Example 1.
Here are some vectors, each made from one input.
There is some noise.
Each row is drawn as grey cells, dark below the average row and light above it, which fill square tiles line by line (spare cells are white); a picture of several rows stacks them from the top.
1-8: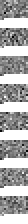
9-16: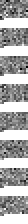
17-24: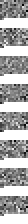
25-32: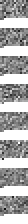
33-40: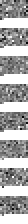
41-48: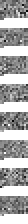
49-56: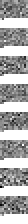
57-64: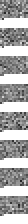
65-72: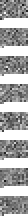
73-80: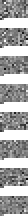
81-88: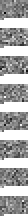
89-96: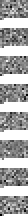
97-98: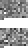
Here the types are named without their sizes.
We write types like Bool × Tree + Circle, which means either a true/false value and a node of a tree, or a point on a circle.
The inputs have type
(Bool × Bool × Bool × Bool + Line) × Line.
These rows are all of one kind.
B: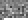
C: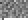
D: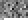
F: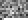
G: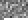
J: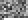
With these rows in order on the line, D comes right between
B and F.
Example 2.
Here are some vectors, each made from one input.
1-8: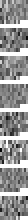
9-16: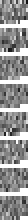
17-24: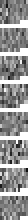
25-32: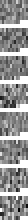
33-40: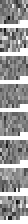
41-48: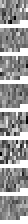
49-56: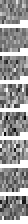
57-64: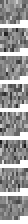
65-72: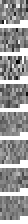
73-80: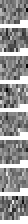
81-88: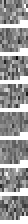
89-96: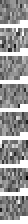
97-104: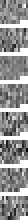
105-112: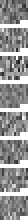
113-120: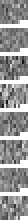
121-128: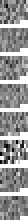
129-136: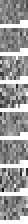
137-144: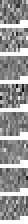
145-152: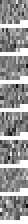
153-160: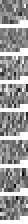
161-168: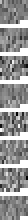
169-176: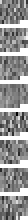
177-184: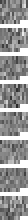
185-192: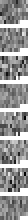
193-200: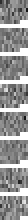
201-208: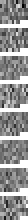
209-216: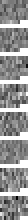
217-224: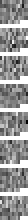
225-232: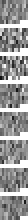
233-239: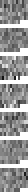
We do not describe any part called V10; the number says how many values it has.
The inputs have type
Label9 + Line20 × V10.
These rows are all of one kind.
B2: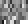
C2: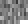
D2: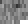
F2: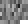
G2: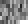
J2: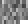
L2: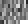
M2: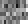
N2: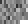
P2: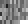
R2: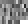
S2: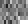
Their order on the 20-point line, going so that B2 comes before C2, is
P2, L2, G2, S2, D2, F2, B2, M2, J2, N2, C2, R2.
